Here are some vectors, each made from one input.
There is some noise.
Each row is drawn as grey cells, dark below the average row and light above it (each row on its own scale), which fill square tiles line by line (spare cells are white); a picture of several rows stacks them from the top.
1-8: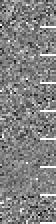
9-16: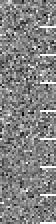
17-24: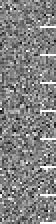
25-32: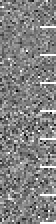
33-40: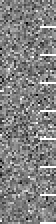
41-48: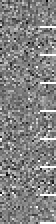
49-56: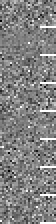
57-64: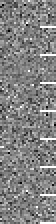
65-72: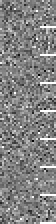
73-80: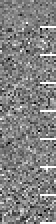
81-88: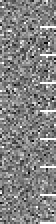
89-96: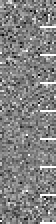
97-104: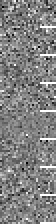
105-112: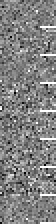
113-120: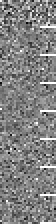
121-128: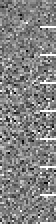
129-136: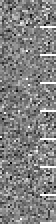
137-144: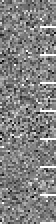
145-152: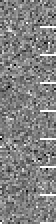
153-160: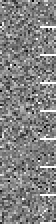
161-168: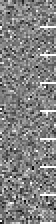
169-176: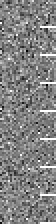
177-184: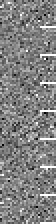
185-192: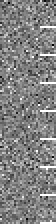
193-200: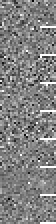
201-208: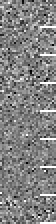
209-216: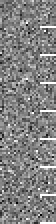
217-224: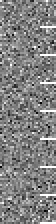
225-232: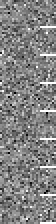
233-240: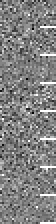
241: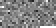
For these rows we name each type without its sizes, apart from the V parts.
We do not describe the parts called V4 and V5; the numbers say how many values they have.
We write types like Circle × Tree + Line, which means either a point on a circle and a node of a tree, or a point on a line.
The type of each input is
(Circle + Line × (Line + V5)) × V4.
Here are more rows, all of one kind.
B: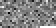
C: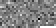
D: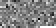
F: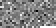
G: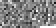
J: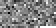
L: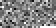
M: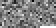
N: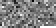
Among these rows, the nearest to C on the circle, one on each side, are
D and N.
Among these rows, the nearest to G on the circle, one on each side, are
D and J.
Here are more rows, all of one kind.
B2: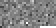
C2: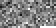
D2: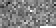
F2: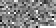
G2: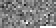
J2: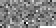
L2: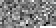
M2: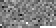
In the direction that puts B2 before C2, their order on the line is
F2, L2, J2, B2, G2, M2, D2, C2.
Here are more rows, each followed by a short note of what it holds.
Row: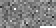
a point on a line, a value of V4 and a value of V5
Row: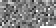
a point on a circle and a value of V4
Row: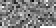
a point on a circle and a value of V4
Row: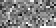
a point on a line, a value of V4 and a value of V5
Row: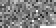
a point on a line, a value of V4 and a value of V5
